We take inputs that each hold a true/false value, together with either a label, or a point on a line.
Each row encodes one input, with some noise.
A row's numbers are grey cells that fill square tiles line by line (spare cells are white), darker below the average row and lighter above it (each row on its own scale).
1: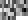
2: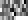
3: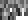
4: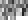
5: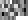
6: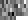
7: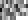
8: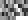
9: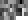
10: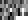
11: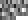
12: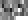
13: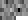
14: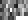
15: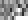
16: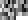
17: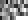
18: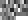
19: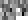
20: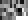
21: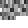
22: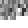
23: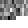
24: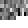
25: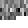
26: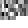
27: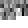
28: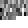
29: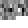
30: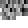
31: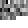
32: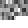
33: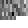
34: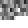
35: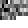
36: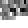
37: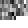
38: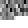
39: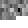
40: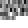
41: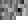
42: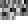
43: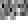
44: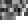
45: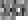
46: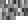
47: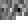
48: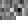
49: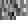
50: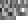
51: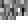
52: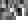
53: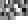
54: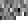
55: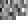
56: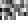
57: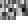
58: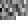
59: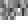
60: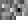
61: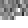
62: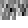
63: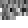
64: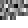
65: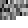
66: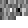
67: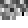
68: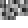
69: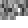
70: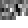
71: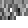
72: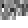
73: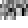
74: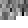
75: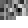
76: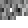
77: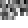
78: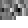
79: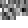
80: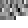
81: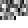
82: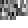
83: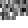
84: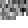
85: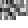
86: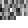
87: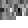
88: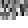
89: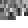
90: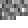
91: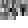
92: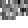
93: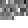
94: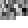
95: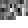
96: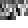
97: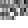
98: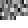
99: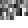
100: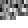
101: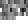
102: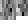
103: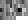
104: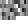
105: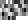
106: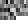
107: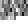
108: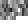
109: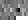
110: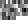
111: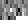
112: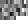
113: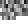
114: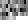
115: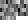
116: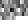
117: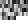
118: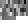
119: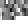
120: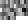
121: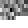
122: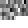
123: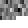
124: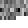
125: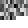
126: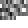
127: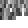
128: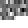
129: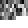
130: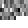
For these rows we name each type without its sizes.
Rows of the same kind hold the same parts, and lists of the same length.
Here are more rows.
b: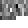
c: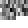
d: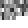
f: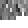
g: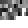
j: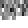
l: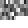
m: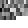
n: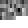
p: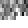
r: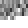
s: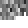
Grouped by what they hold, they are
b, c, f, g, l, n, s
d, j, m, p, r

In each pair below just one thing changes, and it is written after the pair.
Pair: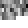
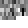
the label
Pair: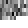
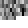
the true/false value
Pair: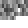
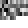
the true/false value
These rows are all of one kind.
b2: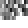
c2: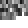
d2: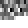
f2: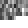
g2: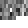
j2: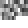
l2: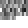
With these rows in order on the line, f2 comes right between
c2 and j2.
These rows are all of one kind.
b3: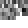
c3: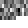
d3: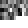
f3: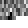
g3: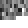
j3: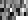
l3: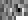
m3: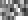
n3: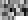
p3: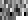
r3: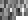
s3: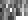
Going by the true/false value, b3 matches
m3 and n3.
